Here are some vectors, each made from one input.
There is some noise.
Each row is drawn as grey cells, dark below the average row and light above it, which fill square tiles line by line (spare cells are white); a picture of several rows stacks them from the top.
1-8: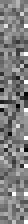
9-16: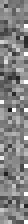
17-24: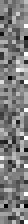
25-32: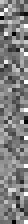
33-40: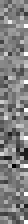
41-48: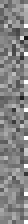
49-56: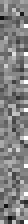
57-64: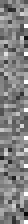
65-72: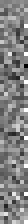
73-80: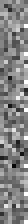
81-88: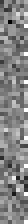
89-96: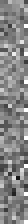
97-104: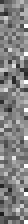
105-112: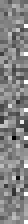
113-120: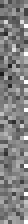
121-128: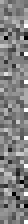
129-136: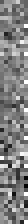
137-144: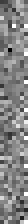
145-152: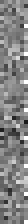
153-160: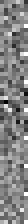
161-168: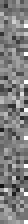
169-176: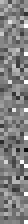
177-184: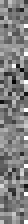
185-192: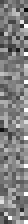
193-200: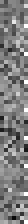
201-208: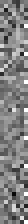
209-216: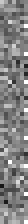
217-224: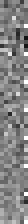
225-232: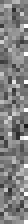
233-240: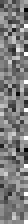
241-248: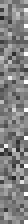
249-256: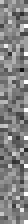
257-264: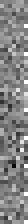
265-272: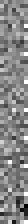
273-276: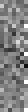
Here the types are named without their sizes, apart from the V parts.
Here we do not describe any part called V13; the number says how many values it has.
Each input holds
a value of V13, together with either a point on a circle and a true/false value, or a point on a line.
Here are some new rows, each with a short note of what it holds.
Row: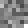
a point on a circle, a true/false value and a value of V13
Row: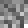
a point on a circle, a true/false value and a value of V13
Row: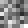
a point on a circle, a true/false value and a value of V13
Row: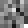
a point on a line and a value of V13
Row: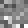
a point on a circle, a true/false value and a value of V13
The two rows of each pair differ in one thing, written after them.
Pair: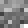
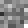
the value of V13
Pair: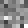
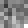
the value of V13
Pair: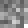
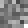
the value of V13
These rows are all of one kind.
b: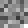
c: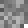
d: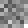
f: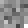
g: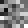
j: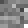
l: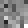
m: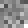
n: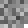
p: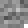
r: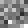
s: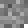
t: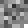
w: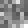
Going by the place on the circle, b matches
d, g, p and w.
